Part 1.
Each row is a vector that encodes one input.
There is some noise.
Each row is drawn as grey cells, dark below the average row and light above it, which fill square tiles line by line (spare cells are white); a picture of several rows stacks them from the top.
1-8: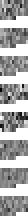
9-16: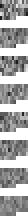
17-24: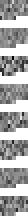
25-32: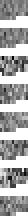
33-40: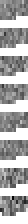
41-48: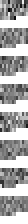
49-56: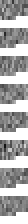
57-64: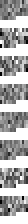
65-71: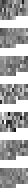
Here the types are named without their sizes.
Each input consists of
either a point on a line, or a node of a tree.
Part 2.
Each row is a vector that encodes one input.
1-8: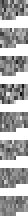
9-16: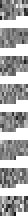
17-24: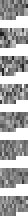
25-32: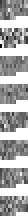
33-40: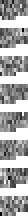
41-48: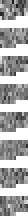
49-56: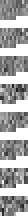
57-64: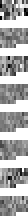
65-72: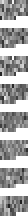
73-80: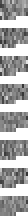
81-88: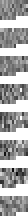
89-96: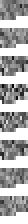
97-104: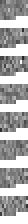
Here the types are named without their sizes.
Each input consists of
either a point on a circle, or a point on a line.
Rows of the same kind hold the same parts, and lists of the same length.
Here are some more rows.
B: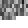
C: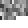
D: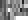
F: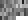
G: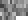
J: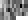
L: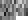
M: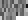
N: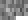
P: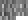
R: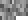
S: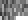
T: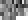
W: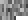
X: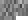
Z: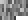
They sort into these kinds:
B, C, D, G, M, N, R, T, W, Z
F, J, L, P, S, X

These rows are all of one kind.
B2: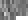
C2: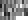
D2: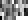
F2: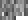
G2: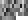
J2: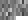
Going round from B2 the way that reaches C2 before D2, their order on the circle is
B2, J2, G2, C2, F2, D2.
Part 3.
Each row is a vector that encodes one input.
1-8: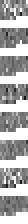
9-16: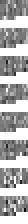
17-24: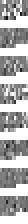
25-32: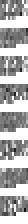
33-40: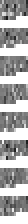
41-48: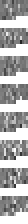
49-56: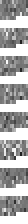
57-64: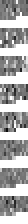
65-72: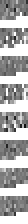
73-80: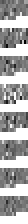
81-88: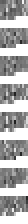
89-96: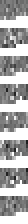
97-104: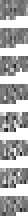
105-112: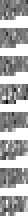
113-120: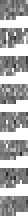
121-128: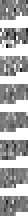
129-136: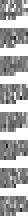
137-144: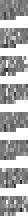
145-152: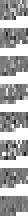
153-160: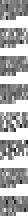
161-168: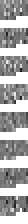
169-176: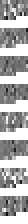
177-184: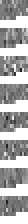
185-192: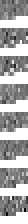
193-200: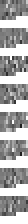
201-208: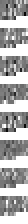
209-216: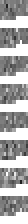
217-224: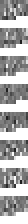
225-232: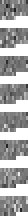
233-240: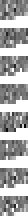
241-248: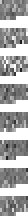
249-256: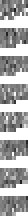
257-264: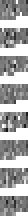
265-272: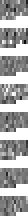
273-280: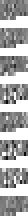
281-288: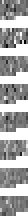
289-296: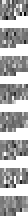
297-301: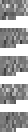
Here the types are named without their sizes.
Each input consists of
either a fixed value, or a label and four true/false values.
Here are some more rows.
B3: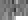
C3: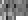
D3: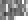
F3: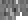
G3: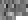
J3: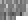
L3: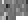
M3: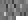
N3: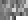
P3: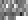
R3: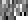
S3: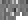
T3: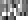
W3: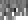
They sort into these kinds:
B3, C3, D3, F3, G3, J3, L3, M3, N3, P3, S3, T3, W3
R3

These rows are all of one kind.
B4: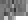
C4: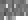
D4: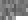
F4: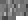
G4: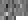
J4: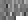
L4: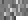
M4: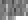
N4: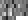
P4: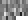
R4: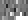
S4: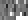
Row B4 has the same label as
D4 and M4.
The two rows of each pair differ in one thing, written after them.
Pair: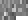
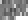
one of the four true/false values
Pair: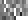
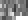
the label
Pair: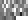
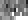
the label
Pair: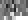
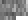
the label
